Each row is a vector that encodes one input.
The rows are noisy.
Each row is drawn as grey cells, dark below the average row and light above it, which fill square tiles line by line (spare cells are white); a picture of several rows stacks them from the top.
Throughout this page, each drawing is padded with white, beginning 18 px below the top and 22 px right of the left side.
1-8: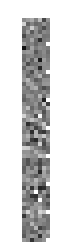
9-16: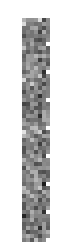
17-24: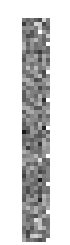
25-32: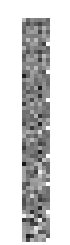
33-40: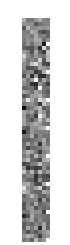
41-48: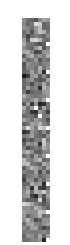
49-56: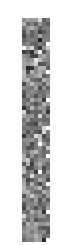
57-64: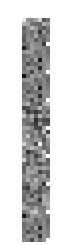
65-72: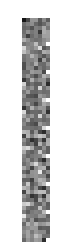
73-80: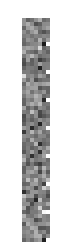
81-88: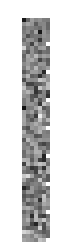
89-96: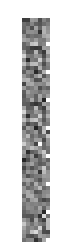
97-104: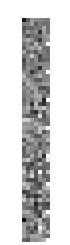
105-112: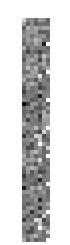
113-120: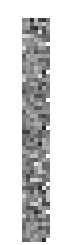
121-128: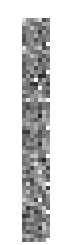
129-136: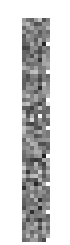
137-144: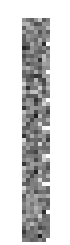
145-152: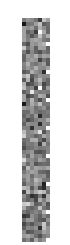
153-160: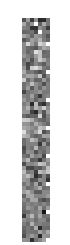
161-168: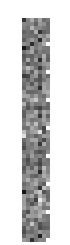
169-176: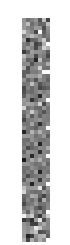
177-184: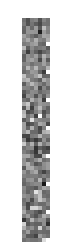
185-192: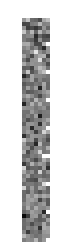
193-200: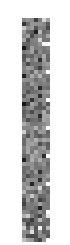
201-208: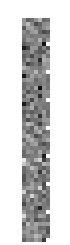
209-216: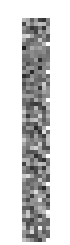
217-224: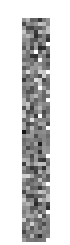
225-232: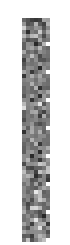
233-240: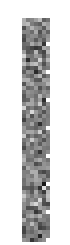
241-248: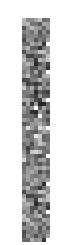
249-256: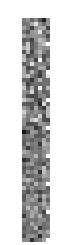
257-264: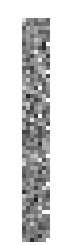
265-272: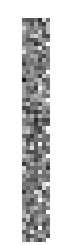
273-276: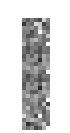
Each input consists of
either a point on a 20-point circle, or a fixed value, or a node of a 16-node tree.
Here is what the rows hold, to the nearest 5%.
About 60% of them hold a point on a 20-point circle. A few of them hold a fixed value. The rest hold a node of a 16-node tree.
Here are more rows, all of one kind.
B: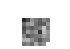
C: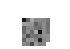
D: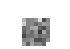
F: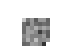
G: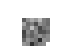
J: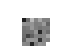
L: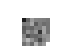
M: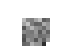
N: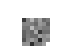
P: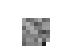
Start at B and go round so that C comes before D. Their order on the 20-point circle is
B, L, C, J, N, G, D, M, P, F.
